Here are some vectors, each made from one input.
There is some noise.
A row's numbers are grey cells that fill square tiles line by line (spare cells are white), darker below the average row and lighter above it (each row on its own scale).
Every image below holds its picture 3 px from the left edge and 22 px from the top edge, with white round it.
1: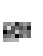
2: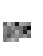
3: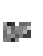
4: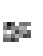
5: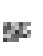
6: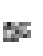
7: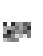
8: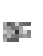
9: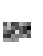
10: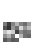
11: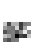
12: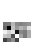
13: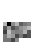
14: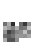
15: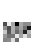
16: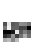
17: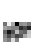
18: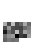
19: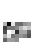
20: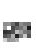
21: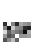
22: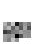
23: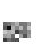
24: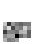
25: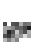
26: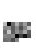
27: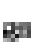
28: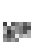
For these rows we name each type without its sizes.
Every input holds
a point on each of two lines.
